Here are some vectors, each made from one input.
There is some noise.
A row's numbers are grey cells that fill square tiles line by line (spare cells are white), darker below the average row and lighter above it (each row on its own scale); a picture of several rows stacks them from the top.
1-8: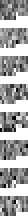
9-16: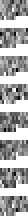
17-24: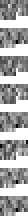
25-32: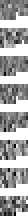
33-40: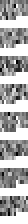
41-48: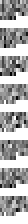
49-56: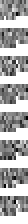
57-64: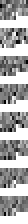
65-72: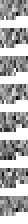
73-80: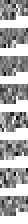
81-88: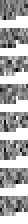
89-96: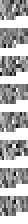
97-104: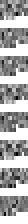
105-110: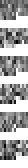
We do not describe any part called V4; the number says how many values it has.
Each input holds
either a point on a 5-point line, or a point on a 9-point line and a value of V4.
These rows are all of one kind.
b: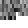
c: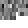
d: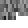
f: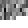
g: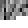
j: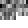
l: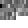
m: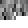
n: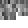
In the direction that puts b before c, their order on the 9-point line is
l, j, f, g, m, n, d, b, c.
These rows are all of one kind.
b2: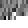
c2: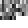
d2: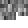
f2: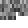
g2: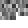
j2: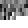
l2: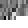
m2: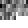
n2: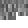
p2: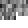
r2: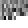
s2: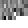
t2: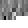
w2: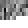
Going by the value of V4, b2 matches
l2, r2, s2 and t2.
